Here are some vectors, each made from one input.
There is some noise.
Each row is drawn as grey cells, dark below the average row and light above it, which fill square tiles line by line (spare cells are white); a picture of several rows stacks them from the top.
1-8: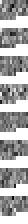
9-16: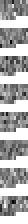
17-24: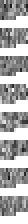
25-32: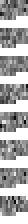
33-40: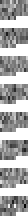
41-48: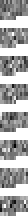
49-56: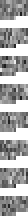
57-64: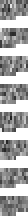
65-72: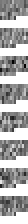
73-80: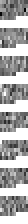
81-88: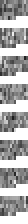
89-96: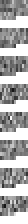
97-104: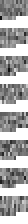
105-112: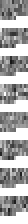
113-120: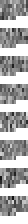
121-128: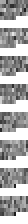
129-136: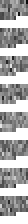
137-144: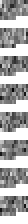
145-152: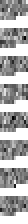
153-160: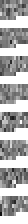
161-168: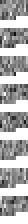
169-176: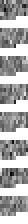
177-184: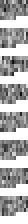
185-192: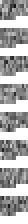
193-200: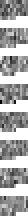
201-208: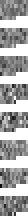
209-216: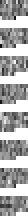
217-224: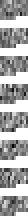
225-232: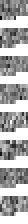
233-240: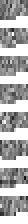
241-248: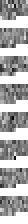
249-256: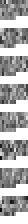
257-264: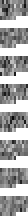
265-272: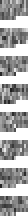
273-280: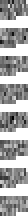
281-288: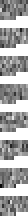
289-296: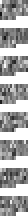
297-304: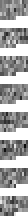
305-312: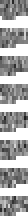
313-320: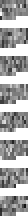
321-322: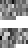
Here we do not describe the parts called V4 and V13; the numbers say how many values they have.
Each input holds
a value of V4 and a value of V13, together with either a point on a 12-point line, or a list of up to two points on a 6-point line.
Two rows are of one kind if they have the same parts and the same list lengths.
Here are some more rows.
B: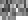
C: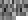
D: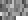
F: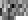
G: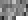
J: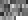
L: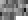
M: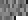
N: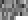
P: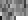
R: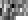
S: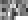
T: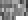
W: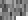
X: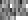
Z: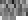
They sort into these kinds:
B, J, M, N, S, X, Z
C, D, P, W
F, L, R
G, T

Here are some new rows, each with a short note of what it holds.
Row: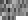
a value of V4 and a value of V13, together with a list of two items
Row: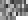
a value of V4 and a value of V13, together with a list of one item
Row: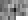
a value of V4 and a value of V13, together with a list of one item
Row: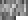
a value of V4 and a value of V13, together with the empty list
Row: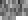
a value of V4 and a value of V13, together with a list of two items
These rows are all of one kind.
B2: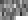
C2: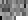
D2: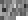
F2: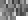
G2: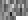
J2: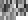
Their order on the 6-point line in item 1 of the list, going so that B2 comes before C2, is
F2, G2, B2, D2, C2, J2.
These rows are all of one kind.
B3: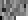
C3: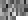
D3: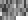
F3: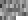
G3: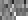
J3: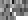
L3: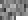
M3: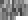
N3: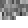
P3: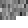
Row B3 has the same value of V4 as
C3, G3, J3 and P3.
